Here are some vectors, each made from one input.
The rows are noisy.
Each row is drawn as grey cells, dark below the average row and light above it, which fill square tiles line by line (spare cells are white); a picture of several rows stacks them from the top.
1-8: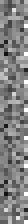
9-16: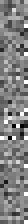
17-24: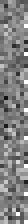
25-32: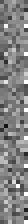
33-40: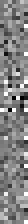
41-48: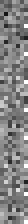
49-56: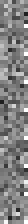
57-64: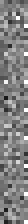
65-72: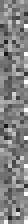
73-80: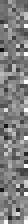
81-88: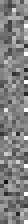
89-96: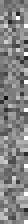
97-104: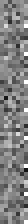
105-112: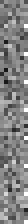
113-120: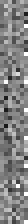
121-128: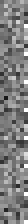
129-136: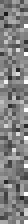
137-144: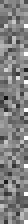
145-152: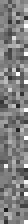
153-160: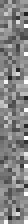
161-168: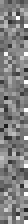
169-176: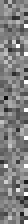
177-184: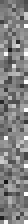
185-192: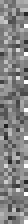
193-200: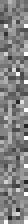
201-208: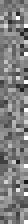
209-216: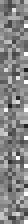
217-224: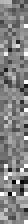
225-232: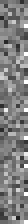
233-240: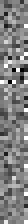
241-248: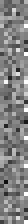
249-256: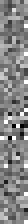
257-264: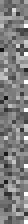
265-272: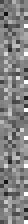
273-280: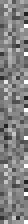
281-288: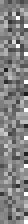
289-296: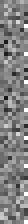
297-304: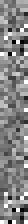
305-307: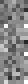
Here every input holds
a list of up to two points on a 16-point line.
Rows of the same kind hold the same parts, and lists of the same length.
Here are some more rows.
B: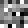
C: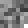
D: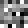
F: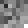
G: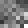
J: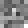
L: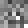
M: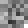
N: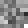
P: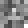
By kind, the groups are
B, D
C, F, G
J, L, M, N, P

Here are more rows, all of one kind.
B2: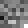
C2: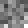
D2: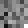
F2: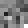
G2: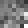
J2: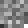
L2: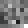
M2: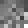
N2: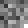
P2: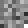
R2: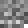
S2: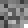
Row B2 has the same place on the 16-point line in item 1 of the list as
L2, N2 and S2.
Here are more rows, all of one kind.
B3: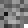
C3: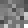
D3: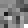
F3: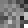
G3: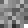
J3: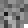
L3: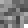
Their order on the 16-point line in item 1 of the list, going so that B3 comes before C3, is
G3, L3, D3, J3, B3, C3, F3.
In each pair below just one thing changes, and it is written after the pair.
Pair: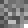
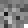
the place on the 16-point line in item 1 of the list
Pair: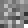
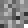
the place on the 16-point line in item 2 of the list
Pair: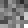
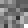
the place on the 16-point line in item 1 of the list
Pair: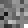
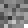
the place on the 16-point line in item 1 of the list
